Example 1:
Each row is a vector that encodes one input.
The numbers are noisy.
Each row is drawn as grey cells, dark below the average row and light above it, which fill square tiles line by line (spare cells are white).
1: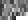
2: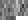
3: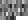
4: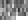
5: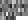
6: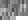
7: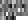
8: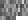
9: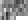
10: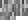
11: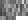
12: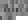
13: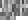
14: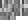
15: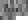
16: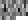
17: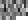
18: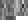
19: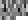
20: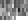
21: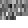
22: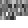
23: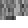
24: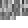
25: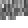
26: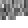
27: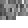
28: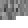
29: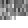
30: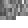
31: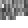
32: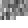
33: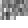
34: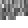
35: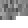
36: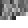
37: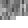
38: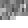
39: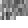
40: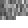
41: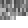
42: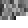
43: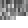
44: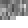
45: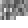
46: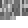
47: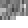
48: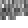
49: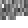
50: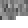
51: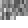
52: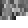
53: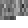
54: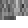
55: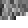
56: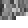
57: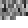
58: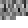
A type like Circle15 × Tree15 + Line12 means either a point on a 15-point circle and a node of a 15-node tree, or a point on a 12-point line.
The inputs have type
Tree11.
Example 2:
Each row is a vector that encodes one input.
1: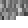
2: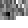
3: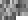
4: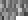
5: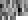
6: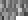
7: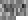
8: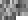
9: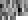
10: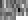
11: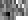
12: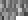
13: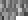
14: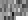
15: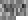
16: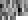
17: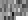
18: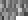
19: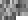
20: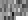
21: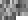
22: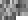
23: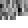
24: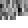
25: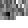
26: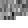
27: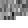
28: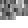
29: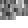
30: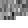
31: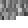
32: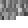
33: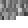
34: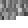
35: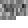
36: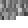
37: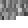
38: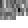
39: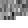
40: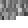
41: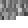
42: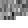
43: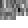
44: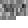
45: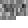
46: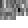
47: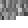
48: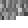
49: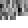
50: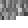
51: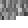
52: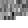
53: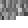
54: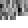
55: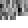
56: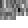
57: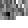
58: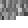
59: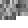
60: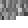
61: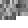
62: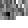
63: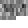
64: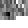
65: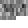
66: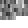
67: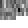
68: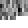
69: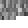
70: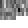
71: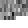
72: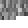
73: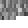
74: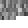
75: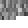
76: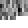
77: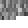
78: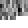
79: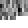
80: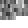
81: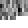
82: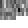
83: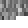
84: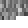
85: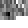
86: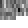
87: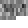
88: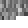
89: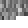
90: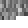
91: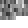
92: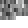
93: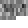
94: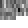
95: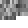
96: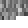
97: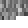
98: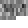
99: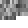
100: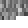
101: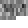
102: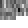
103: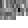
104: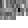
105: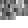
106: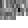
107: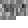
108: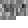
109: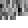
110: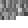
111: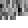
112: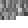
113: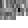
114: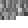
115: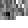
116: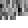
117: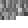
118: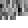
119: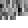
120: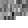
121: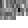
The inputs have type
Circle8.
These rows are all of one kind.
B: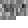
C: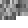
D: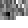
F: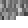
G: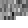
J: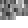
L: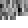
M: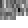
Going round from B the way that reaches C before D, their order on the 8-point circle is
B, G, C, L, M, D, J, F.
